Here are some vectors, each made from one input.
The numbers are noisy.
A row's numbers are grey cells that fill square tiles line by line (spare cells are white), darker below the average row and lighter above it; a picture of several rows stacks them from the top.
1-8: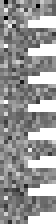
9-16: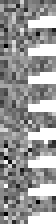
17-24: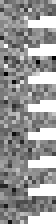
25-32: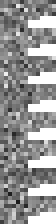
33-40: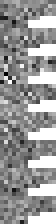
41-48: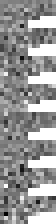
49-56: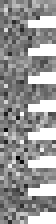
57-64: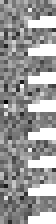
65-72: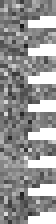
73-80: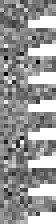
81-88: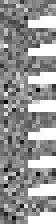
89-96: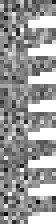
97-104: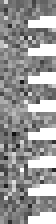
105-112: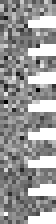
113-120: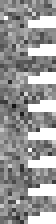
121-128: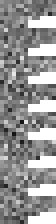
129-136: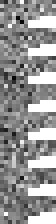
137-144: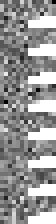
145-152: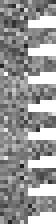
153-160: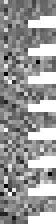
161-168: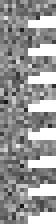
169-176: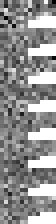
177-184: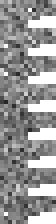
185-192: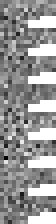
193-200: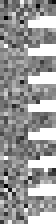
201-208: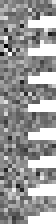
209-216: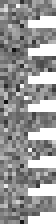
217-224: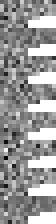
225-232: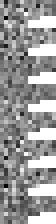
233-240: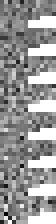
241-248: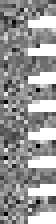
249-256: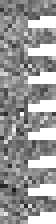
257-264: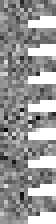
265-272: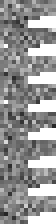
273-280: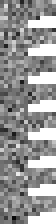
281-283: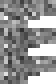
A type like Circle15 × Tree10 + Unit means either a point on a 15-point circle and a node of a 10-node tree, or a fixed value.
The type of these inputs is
(Bool × Bool × Bool × Bool + Line9) × Line9.
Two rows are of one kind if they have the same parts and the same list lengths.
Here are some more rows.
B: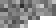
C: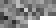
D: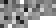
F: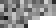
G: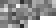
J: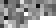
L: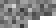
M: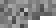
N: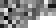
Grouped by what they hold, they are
B, C, G, L, M
D, F, J, N

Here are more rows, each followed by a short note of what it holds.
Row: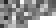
a point on each of two 9-point lines
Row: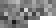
a point on a 9-point line and four true/false values
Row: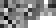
a point on each of two 9-point lines
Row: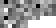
a point on each of two 9-point lines
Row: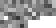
a point on a 9-point line and four true/false values
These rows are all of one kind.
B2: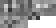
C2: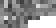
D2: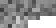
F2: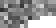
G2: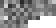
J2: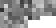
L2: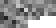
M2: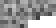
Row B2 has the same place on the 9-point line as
C2 and M2.
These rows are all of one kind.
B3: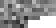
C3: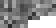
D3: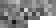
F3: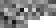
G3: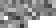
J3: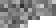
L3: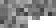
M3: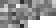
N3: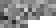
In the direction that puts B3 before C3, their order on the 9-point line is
G3, J3, M3, B3, C3, D3, N3, L3, F3.
